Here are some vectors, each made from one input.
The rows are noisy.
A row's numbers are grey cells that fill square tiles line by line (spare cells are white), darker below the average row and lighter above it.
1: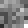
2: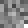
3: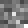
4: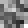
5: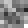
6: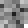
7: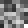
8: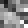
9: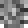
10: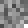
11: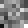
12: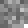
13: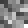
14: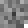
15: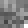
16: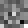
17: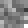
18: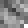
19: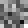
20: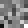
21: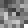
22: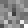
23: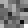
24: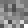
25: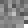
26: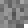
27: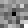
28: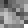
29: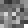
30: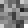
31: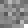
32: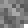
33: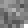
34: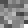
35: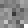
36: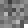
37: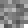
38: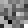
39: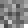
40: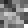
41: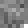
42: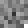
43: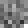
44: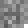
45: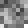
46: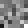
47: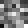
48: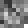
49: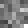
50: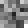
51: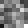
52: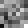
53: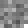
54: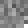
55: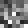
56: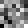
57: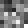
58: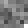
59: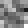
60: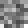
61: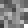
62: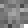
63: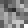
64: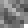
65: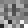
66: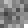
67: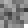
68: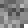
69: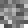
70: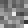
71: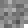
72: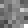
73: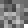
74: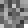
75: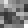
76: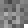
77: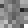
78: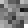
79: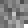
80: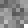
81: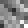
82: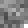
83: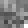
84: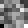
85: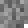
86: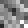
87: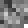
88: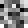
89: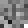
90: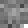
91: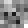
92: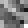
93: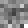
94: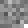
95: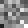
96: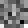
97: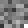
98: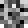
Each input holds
four true/false values.
